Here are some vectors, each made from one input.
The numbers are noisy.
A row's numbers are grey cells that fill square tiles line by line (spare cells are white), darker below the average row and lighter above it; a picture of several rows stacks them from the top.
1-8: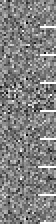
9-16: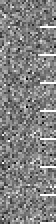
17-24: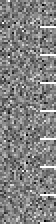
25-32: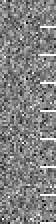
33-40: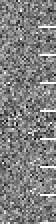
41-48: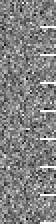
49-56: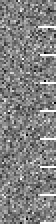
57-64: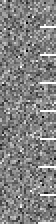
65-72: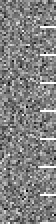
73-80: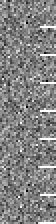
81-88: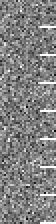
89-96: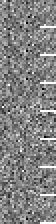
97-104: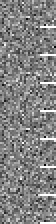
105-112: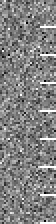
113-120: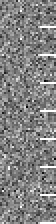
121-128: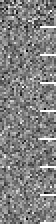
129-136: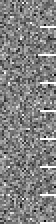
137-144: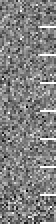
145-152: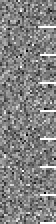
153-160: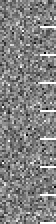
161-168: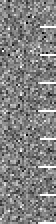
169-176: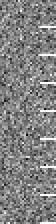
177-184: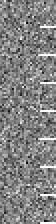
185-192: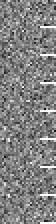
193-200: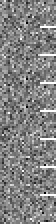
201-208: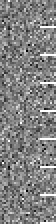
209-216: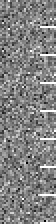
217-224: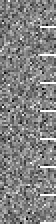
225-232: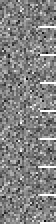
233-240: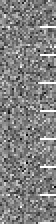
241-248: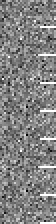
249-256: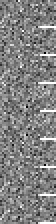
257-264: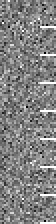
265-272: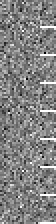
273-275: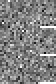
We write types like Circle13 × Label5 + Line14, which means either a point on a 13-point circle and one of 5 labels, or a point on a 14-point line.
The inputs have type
Bool × Tree7 + Line5 + List2(Line6).
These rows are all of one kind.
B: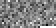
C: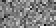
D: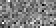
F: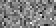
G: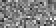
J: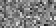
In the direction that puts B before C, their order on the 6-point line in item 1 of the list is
D, B, F, C, J, G.
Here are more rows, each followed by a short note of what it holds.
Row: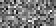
the empty list
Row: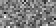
a node of a 7-node tree and a true/false value
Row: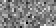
a point on a 5-point line
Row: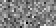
a point on a 5-point line
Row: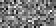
the empty list
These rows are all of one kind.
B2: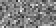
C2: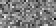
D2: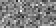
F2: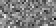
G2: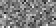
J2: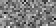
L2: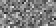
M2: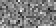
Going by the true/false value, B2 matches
D2 and M2.
